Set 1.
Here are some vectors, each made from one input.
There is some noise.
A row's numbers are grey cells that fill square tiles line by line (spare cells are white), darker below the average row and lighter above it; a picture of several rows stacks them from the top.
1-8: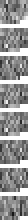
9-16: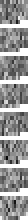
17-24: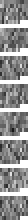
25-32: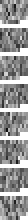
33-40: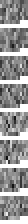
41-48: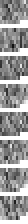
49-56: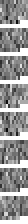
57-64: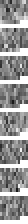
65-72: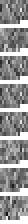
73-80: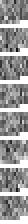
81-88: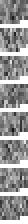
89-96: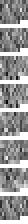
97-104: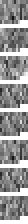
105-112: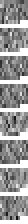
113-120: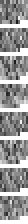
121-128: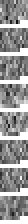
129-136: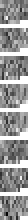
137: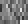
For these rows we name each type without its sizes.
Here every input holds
either a point on a circle, or a label, or three true/false values.
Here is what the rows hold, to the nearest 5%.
About 35% of them hold a point on a circle. About 30% of them hold a label. The rest hold three true/false values.
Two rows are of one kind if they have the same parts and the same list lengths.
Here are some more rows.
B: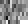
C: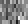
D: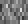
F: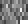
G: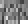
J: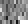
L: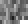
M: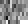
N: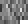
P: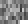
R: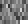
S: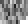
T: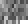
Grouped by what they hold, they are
B, C, J, M, S
D, F, N, R
G, L, P, T

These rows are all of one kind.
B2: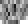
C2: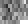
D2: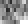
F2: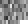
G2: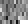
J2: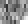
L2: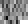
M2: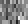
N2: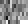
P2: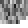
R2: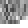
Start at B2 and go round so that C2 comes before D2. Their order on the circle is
B2, P2, L2, G2, M2, N2, F2, C2, D2, J2, R2.
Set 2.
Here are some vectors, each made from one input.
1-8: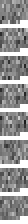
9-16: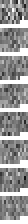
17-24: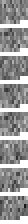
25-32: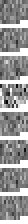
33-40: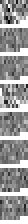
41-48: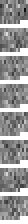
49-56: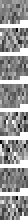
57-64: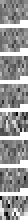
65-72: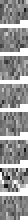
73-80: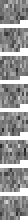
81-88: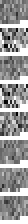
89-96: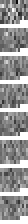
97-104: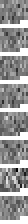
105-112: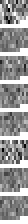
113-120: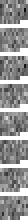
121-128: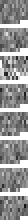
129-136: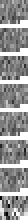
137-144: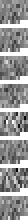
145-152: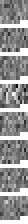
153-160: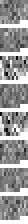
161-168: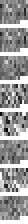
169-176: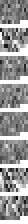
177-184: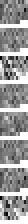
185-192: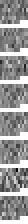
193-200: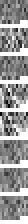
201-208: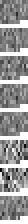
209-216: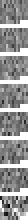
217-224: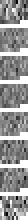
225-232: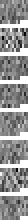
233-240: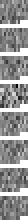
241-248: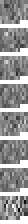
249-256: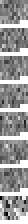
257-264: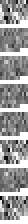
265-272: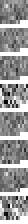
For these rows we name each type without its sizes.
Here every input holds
either a label, or a point on a line, or five true/false values.
